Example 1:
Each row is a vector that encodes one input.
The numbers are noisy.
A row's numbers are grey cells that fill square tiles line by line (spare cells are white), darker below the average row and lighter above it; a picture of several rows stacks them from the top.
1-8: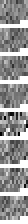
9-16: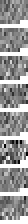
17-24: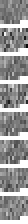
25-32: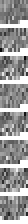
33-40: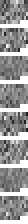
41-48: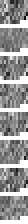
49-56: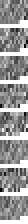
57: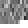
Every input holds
a point on a 9-point line.
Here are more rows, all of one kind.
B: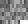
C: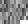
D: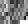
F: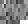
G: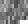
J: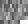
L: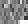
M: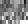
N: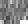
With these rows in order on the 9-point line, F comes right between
G and N.
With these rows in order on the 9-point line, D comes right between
G and L.
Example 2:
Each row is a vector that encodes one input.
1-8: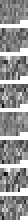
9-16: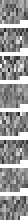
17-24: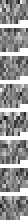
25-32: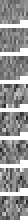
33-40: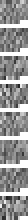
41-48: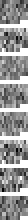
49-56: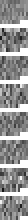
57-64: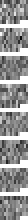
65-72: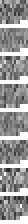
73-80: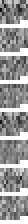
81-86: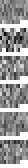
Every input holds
a node of a 16-node tree.
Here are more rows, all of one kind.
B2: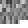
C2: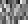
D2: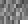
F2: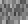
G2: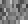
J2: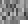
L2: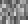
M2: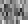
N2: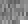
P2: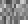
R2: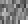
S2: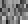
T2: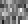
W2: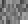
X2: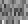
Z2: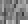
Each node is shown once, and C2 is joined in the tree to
B2.
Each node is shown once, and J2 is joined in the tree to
L2.
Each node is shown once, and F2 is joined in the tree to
D2, W2 and X2.
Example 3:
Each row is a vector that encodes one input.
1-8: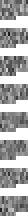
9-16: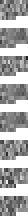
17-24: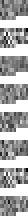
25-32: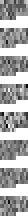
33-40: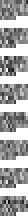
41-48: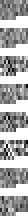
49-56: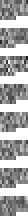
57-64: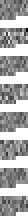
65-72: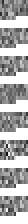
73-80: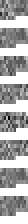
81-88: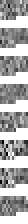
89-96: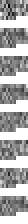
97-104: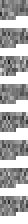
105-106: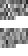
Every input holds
a point on an 11-point line.
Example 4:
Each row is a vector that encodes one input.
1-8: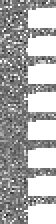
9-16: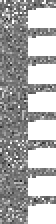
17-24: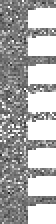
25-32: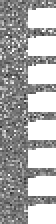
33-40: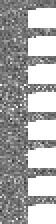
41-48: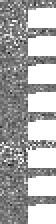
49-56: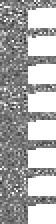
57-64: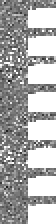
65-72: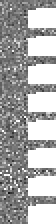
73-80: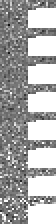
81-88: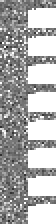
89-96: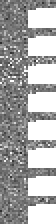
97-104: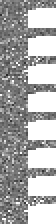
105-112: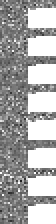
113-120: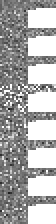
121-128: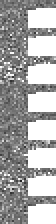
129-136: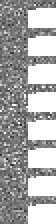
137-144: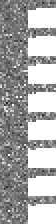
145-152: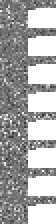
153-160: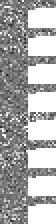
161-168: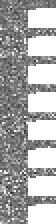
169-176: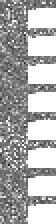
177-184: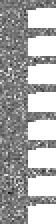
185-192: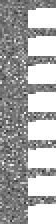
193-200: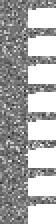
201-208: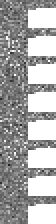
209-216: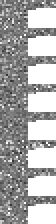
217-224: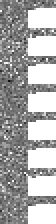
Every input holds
a point on a 16-point circle.
